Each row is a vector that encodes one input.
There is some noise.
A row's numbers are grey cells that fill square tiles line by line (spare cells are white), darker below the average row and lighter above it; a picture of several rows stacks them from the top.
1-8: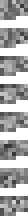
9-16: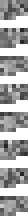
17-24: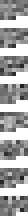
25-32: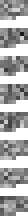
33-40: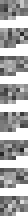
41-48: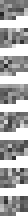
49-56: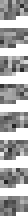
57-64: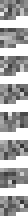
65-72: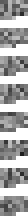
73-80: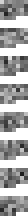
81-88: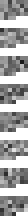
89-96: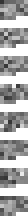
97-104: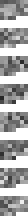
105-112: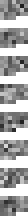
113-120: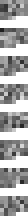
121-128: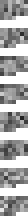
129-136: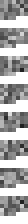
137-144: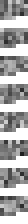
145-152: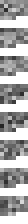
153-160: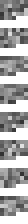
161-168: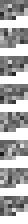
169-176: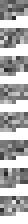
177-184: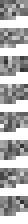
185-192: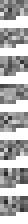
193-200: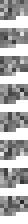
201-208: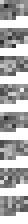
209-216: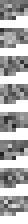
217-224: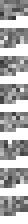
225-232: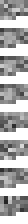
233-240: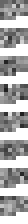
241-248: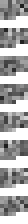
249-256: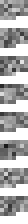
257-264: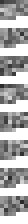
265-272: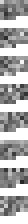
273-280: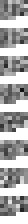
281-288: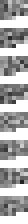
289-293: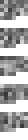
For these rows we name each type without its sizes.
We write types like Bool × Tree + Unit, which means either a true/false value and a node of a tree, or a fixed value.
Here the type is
Tree.
